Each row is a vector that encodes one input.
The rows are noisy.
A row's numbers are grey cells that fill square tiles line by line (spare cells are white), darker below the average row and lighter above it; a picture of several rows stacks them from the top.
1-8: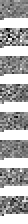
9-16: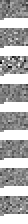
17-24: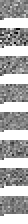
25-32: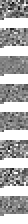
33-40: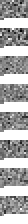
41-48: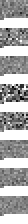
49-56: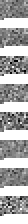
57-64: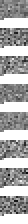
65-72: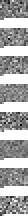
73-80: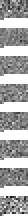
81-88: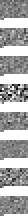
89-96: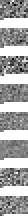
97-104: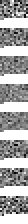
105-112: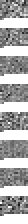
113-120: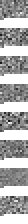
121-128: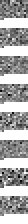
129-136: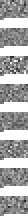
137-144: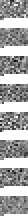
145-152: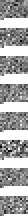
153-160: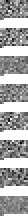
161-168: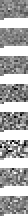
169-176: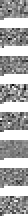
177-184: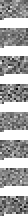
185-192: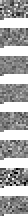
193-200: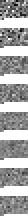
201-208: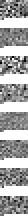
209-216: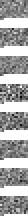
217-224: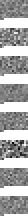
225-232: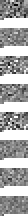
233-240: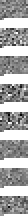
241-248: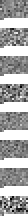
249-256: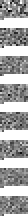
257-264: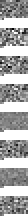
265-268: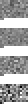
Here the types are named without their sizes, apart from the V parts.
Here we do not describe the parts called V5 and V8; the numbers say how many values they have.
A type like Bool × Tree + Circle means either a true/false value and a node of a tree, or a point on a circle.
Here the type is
Bool × V5 × V8 + List(Line).
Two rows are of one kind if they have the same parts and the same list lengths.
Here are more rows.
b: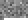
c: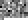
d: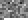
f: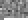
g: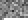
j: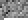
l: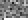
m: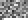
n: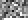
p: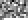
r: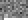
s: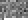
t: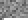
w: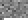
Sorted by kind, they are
b, c, f, m, p, t, w
d
g, n, r, s
j, l

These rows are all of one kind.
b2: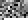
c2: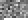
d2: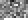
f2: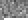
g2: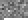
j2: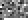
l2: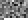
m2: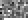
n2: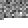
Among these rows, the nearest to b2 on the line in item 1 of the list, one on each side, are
l2 and n2.
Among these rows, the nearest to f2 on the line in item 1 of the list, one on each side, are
c2 and d2.
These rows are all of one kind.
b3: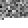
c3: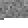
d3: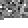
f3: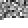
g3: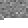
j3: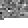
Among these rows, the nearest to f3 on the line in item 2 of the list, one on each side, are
d3 and j3.
